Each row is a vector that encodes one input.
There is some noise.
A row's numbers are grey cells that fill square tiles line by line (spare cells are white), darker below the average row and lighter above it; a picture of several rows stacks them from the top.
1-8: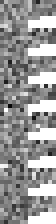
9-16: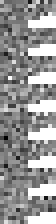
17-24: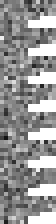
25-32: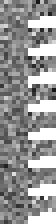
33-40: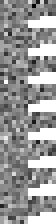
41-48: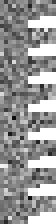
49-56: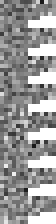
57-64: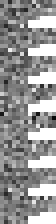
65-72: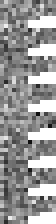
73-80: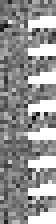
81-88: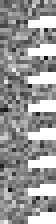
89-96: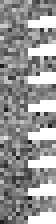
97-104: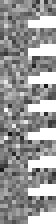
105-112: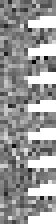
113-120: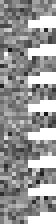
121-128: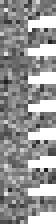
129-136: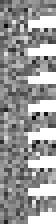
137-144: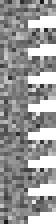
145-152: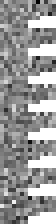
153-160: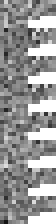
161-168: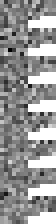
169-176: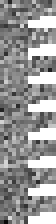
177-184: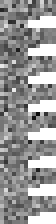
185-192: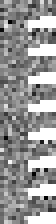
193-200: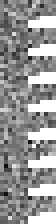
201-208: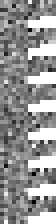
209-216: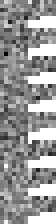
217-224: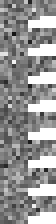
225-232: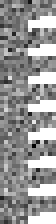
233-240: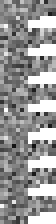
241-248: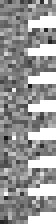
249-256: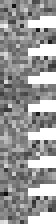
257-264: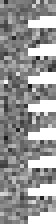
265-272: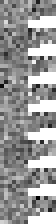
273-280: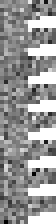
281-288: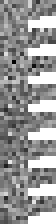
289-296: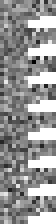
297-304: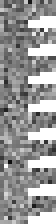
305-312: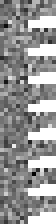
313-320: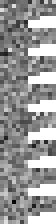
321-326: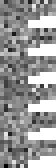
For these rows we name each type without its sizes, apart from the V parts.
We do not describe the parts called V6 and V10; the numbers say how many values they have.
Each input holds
a label, a value of V6 and a value of V10, together with either a fixed value, or four true/false values.
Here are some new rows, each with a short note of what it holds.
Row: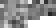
a label, a value of V6 and a value of V10
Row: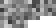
a label, a value of V6 and a value of V10
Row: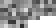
a label, a value of V6 and a value of V10
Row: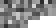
a label, four true/false values, a value of V6 and a value of V10
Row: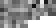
a label, a value of V6 and a value of V10
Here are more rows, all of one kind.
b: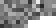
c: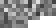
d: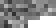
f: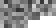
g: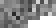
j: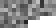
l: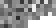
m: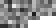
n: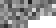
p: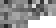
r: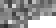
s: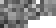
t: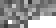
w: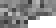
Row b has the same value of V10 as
c, j, s and w.
